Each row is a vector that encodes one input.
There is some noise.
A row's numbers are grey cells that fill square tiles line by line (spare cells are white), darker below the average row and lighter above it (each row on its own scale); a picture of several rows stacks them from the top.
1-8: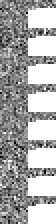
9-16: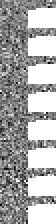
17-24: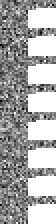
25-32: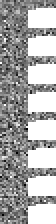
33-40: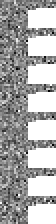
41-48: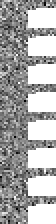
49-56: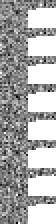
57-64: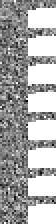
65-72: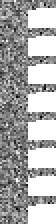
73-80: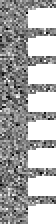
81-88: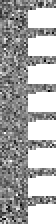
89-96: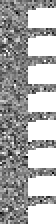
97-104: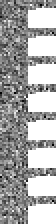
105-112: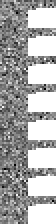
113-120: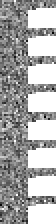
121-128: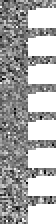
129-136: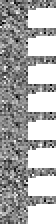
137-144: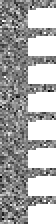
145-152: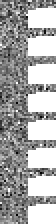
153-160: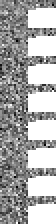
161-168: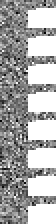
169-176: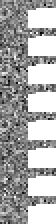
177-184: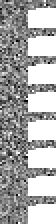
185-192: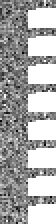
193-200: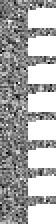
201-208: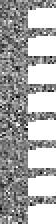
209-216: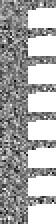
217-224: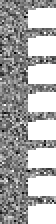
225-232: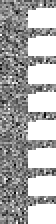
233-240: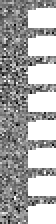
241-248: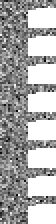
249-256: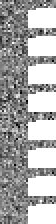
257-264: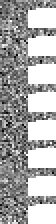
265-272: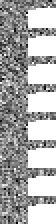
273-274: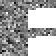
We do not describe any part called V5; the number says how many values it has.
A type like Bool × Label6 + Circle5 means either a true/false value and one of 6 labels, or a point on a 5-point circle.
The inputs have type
Bool × Circle6 + (Label7 + Tree10) × V5.
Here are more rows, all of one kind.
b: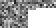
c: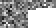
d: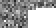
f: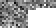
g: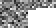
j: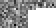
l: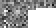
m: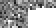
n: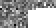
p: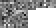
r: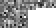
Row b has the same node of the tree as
l, m, p and r.
